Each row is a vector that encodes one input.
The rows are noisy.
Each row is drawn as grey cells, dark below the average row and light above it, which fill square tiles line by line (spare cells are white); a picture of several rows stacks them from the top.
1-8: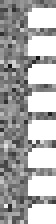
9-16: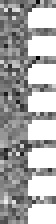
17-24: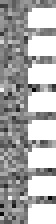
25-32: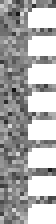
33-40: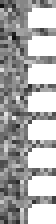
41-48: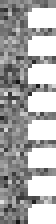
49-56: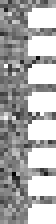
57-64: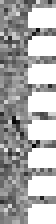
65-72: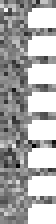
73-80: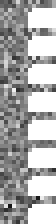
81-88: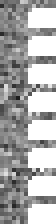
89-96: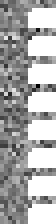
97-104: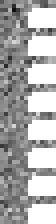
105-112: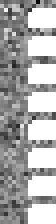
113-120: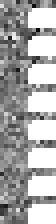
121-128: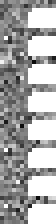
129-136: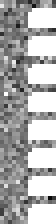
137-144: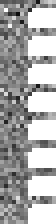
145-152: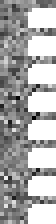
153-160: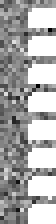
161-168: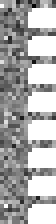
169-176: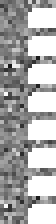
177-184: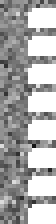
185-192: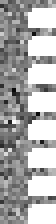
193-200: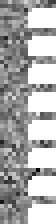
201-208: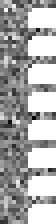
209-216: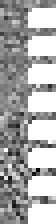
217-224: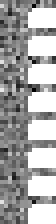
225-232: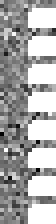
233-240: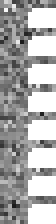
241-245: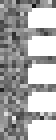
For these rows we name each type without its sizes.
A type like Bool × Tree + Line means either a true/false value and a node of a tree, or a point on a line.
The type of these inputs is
(Bool × Bool × Bool + Unit) × Line + Circle.
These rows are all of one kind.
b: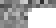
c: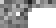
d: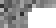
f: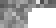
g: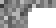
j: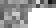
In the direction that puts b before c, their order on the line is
j, f, b, d, g, c.
